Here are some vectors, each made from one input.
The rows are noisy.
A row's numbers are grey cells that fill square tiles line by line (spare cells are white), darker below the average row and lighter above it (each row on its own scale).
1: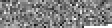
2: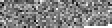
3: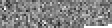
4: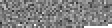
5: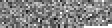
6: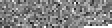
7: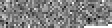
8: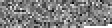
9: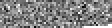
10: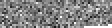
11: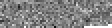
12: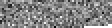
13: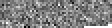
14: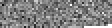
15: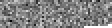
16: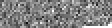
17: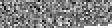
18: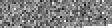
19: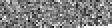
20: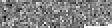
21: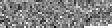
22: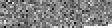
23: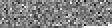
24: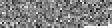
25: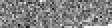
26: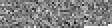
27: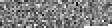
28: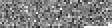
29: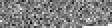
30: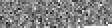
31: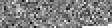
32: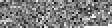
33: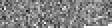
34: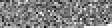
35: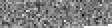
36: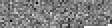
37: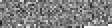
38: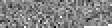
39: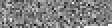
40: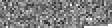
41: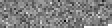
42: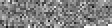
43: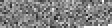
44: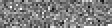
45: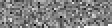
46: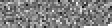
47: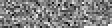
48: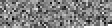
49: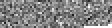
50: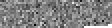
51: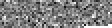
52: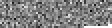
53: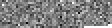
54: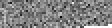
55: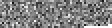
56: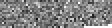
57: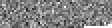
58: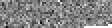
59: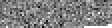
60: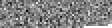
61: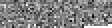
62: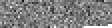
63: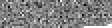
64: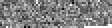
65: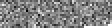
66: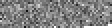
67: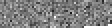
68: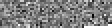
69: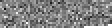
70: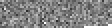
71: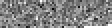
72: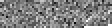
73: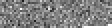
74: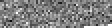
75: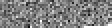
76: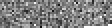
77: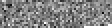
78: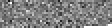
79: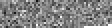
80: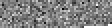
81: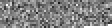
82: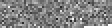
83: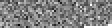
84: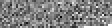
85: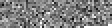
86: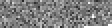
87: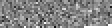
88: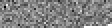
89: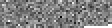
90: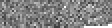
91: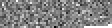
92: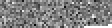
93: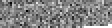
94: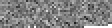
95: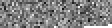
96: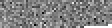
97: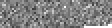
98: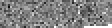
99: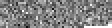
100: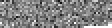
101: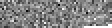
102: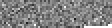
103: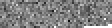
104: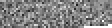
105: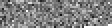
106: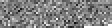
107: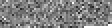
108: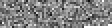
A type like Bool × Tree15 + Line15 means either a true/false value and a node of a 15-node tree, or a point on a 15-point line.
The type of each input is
List2(Label4 × Line4 + Line5).
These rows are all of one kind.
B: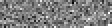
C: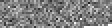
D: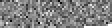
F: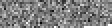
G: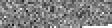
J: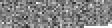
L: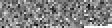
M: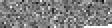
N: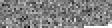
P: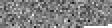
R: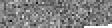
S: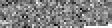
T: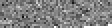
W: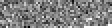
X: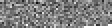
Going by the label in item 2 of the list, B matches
C, J, M and T.
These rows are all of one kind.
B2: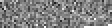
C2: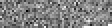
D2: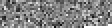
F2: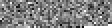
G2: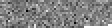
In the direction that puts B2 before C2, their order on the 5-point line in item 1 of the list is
D2, B2, C2, F2, G2.
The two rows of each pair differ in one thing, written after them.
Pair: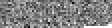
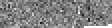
the place on the 4-point line in item 1 of the list
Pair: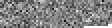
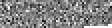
the place on the 4-point line in item 2 of the list
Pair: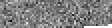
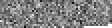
the place on the 4-point line in item 2 of the list
